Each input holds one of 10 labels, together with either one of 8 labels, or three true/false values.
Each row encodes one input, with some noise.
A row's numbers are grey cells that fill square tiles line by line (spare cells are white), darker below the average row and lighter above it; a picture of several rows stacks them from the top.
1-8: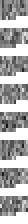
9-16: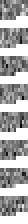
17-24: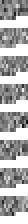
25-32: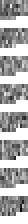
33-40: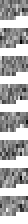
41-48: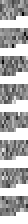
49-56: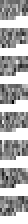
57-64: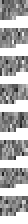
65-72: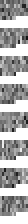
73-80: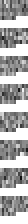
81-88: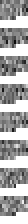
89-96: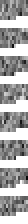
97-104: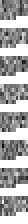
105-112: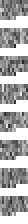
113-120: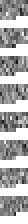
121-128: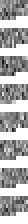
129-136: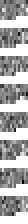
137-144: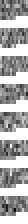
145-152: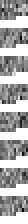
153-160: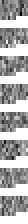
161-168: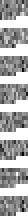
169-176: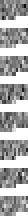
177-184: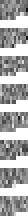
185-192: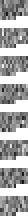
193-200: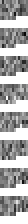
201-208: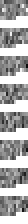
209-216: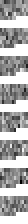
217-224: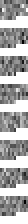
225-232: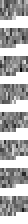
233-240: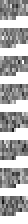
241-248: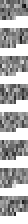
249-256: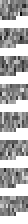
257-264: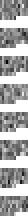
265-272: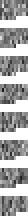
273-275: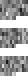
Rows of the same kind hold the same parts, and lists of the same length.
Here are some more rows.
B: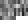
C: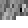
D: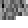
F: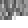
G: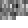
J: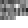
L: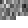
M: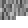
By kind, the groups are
B, D, J, L, M
C, F, G

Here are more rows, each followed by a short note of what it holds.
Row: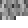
one of 8 labels and one of 10 labels
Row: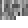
one of 8 labels and one of 10 labels
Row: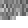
one of 10 labels and three true/false values
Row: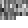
one of 8 labels and one of 10 labels
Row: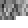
one of 8 labels and one of 10 labels
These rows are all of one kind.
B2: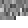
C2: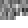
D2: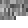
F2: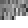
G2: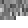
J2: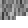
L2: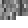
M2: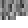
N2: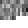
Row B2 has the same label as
D2, G2 and N2.
